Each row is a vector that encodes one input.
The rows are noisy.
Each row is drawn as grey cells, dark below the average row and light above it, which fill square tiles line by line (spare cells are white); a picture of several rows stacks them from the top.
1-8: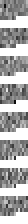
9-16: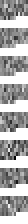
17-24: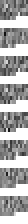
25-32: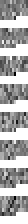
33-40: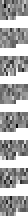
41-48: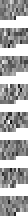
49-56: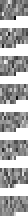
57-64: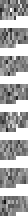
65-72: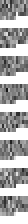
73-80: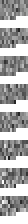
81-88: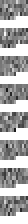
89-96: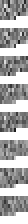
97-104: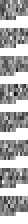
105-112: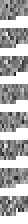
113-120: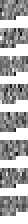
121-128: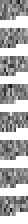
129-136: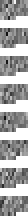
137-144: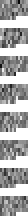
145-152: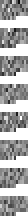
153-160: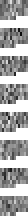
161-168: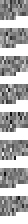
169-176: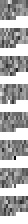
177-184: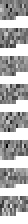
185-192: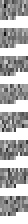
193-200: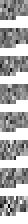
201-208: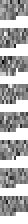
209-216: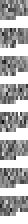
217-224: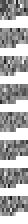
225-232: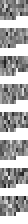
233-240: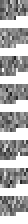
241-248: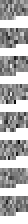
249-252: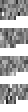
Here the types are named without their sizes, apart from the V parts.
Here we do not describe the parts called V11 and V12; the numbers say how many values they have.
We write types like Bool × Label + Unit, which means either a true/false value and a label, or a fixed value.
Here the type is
Label × (Tree + Unit) + V11 × V12.
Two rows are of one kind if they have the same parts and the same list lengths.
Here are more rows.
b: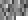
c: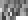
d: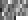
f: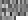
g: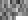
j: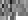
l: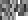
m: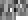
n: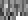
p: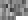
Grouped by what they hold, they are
b, d, f, l, m
c, g, j, p
n

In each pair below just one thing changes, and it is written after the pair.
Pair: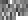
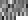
the value of V11
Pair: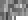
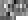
the value of V12
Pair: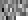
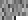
the value of V11
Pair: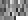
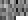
the value of V12
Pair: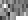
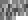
the value of V12
